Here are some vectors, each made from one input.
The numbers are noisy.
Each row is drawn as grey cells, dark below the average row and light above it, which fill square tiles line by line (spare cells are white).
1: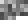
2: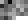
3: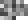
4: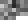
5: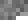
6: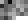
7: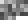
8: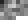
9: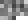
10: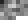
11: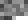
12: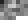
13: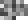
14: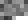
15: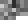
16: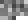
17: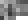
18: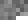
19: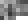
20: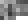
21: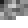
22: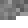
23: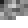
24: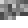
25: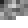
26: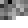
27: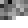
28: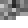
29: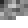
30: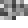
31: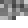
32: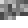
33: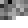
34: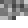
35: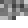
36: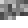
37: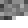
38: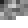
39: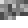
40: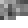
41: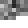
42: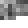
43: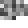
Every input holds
a node of a 9-node tree.
